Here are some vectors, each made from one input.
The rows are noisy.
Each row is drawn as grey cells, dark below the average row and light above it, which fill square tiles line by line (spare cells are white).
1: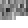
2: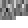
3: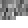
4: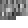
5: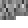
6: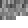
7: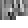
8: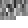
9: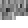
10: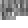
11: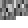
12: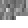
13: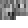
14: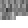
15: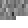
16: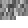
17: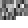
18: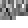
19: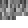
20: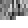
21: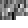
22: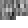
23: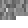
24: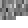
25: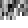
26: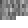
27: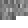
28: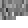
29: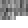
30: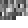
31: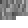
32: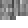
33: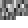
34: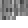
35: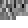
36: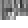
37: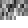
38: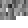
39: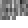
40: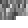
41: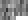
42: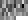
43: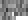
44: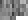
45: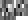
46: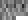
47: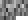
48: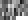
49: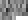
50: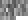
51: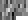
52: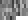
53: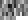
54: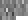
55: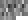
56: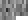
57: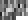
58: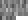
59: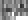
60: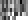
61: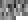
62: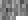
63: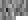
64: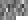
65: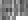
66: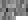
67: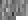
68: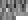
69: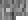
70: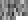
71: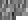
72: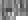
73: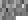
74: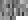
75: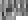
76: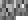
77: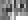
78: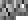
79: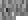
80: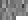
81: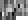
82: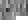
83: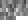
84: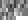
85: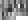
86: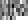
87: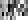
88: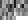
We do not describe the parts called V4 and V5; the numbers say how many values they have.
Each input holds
a point on a 6-point circle, together with either a point on a 6-point circle, a value of V4 and a value of V5, or a fixed value.
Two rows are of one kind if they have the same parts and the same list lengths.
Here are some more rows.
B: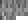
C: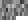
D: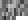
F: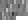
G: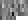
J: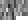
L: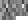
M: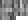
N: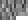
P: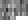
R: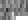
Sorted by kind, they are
B, F, G, J, M, N
C, D, L, P, R

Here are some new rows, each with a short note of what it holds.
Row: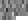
a point on a 6-point circle
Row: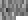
a point on a 6-point circle
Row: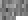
a point on a 6-point circle
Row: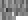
a point on a 6-point circle
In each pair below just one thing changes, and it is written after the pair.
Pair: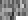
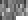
the value of V5
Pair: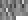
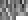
the value of V5
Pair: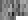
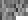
the value of V4
